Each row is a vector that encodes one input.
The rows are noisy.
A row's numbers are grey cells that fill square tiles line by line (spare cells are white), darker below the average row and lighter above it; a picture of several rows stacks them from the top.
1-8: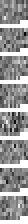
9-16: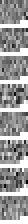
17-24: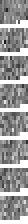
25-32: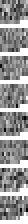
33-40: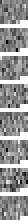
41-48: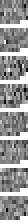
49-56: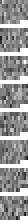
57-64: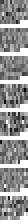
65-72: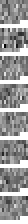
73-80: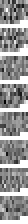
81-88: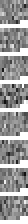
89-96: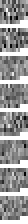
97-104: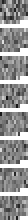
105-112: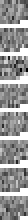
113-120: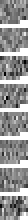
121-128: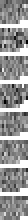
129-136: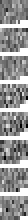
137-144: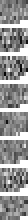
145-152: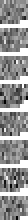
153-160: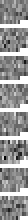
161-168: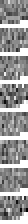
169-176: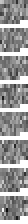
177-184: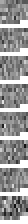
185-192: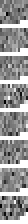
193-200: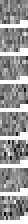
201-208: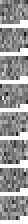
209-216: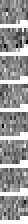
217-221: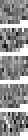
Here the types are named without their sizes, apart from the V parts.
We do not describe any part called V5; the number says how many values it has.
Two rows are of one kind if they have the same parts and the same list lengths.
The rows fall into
3 kinds.
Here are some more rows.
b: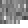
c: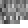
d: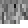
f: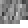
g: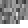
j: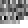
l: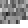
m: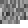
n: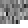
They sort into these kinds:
b, c, d, f, g
j
l, m, n

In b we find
a point on a line, a node of a tree and two values of V5.
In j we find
three values of V5.
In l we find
a point on each of two lines and two values of V5.
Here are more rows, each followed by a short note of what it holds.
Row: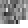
a point on each of two lines and two values of V5
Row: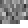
a point on each of two lines and two values of V5
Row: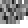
three values of V5
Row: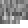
a point on a line, a node of a tree and two values of V5
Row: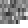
a point on each of two lines and two values of V5
